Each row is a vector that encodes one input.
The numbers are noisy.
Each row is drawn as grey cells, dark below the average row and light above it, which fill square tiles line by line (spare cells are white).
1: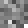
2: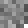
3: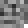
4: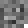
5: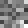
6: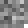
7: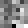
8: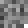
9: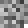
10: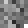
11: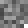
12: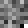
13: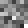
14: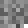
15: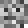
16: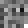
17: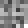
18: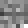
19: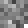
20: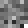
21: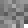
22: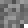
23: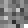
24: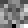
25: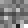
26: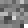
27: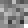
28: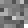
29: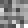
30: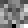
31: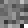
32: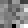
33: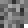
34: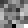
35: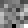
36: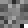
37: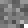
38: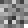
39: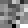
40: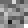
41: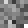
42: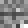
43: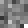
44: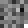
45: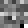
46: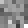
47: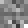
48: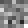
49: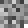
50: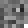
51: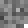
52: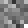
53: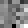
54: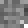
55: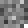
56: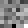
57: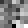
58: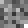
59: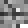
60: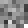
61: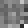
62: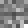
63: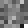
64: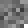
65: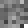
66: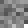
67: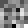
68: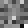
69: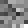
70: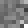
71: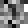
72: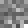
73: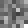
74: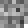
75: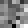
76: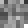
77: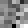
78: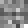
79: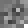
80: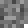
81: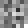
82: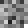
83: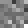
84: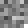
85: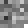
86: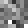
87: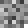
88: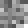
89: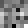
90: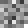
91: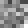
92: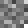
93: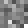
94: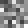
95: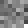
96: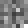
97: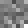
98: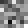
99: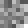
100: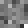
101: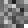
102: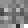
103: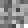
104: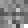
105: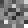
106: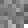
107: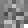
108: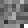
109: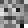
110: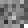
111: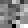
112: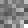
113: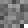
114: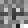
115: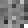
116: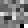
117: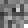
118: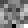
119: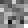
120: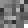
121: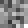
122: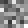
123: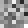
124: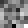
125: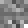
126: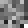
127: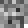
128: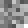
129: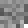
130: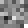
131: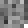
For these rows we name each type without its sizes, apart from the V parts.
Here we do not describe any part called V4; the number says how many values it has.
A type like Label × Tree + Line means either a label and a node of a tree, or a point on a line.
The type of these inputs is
Line + List(Bool × V4).
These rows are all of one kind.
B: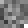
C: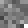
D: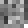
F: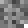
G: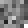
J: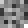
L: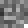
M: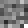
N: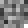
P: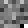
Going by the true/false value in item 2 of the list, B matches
G, L, N and P.
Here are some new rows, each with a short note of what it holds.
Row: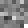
the empty list
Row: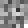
a point on a line
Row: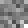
a list of one item
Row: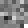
the empty list
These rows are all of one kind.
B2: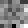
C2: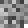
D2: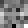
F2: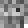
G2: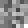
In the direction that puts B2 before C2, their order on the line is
D2, B2, G2, F2, C2.
